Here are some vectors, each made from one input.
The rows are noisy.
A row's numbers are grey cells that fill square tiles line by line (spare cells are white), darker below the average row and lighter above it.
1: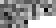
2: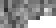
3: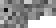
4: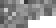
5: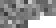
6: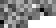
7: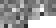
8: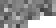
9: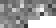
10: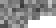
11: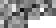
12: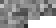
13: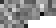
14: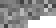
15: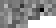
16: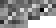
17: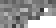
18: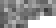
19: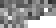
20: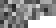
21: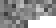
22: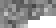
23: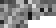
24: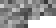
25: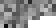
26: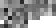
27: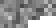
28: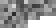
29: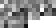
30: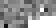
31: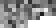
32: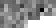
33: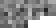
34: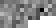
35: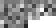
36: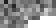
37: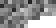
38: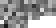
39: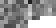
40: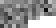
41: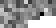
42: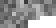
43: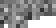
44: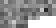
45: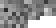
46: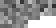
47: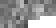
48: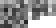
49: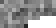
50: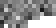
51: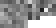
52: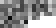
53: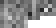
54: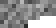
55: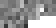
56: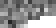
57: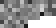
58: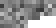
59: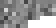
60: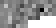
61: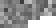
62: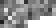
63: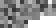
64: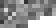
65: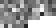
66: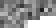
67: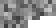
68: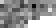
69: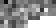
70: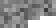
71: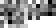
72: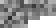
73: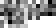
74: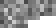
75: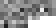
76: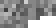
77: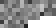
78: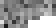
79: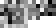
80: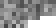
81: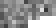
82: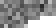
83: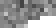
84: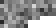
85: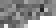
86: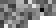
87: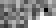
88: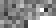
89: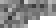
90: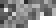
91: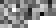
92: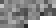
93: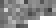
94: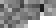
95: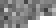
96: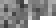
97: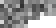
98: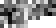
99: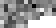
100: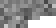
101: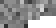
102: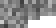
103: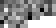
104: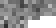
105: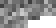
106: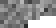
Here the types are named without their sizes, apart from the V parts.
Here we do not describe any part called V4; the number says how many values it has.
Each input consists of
a list of items, each a point on a line and a value of V4.
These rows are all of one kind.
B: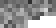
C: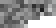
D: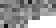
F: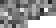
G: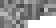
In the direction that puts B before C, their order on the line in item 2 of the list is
D, B, G, F, C.
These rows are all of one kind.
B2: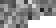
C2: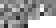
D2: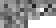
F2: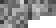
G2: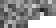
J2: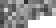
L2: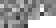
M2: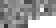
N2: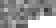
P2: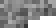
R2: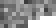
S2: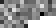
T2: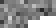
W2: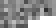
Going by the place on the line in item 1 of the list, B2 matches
N2, T2 and W2.
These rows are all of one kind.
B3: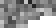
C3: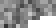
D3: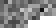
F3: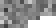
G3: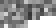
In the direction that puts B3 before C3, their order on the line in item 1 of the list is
B3, D3, C3, F3, G3.
